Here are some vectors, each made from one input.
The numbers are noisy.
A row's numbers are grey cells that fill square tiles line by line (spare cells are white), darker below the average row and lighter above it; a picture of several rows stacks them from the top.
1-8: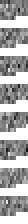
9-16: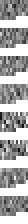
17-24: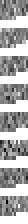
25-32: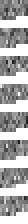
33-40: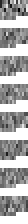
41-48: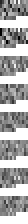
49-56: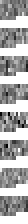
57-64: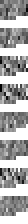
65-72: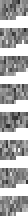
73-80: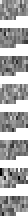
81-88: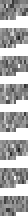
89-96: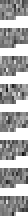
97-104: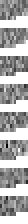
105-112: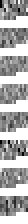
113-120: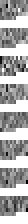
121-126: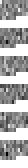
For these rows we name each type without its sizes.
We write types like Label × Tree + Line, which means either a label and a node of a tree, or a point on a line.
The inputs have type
(Bool × Bool × Bool × Bool × Bool × Circle + Unit) × Tree.
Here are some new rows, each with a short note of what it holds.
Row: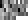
a node of a tree
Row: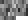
a point on a circle, a node of a tree and five true/false values
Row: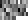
a node of a tree
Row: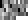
a node of a tree
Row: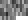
a point on a circle, a node of a tree and five true/false values
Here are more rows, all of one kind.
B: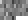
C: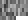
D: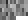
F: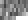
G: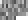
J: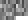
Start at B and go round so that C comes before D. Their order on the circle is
B, C, F, J, G, D.
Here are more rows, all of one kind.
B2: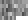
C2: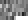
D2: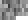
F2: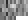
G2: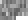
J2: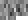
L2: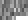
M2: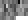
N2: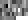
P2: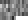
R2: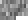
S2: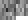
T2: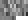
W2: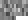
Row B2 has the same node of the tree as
D2, M2 and S2.
